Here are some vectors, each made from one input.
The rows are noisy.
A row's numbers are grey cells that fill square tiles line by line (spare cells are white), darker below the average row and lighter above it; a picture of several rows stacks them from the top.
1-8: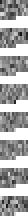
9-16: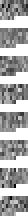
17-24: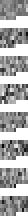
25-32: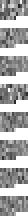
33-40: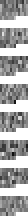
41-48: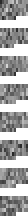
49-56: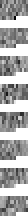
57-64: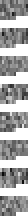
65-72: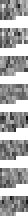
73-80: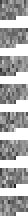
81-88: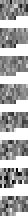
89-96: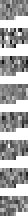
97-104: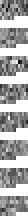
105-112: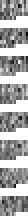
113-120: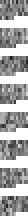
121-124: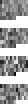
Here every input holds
a true/false value, together with either one of 12 labels, or a point on a 6-point line.
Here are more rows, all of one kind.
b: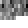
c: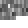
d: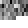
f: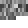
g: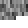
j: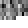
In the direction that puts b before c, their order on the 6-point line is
f, d, b, g, j, c.
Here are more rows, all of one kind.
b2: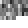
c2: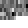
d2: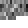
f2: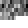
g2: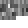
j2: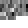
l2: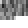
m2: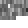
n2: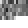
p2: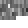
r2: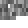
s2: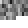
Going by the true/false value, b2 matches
f2, l2, n2 and s2.
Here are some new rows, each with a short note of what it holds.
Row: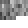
one of 12 labels and a true/false value
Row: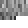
one of 12 labels and a true/false value
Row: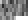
a point on a 6-point line and a true/false value
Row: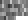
one of 12 labels and a true/false value
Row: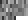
one of 12 labels and a true/false value
